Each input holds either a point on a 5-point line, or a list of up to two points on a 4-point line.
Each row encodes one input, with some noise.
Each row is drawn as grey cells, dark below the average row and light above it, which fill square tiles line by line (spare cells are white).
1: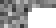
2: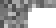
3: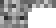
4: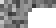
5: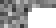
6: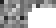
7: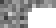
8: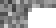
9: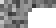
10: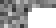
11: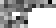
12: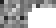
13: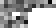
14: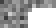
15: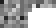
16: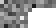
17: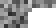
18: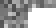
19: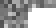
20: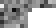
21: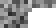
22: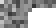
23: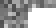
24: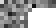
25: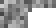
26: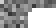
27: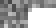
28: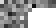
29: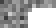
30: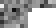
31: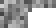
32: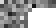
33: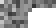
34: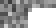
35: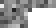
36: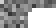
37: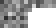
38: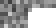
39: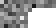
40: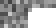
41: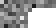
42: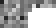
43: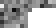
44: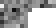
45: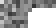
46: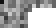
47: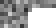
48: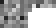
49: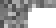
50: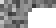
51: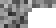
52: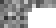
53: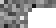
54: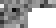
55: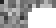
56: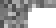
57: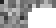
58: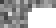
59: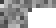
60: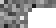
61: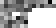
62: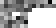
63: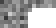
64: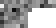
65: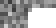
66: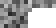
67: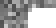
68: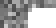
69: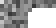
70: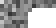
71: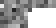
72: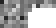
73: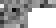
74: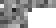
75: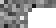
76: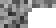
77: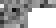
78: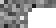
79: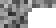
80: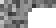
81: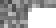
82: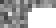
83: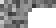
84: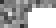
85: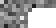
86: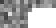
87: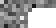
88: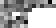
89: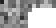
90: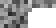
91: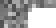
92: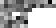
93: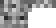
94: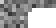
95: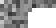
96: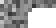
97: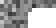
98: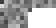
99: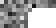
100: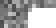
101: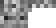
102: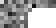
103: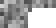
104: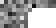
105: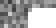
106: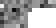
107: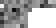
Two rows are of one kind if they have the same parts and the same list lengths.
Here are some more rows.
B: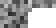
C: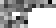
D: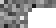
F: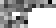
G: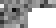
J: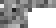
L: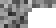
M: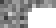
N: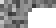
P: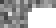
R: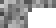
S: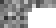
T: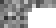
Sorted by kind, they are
B, D, L, N
C, F
G, J, R
M, P, S, T

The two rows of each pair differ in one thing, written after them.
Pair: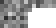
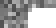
the place on the 4-point line in item 1 of the list
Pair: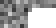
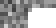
the place on the 4-point line in item 2 of the list
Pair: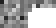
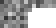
the place on the 4-point line in item 1 of the list
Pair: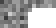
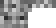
the place on the 4-point line in item 1 of the list
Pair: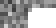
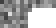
the place on the 4-point line in item 1 of the list
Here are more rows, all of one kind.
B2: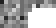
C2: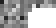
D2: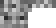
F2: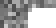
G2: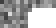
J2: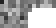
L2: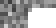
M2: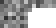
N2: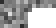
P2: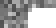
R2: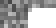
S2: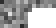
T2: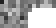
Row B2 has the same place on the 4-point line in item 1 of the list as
C2, J2 and T2.
